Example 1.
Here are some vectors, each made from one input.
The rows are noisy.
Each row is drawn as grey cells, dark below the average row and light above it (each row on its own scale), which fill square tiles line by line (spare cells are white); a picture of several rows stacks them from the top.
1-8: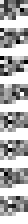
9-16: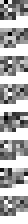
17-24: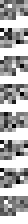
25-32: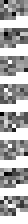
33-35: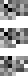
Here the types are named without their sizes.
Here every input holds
a node of a tree.
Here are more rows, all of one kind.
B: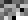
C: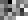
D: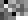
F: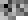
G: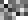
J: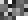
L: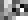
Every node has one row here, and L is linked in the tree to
G.
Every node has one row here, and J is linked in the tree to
F.
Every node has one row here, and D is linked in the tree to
B and C.
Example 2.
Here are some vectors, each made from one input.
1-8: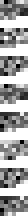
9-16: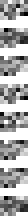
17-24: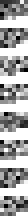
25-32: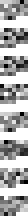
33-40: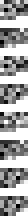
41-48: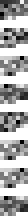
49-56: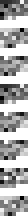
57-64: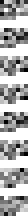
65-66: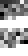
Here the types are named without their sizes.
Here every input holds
three true/false values.
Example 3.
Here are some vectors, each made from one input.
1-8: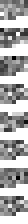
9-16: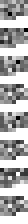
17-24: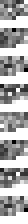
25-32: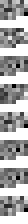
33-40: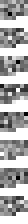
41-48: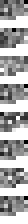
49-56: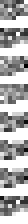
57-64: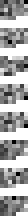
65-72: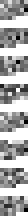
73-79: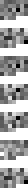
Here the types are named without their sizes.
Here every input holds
a label.
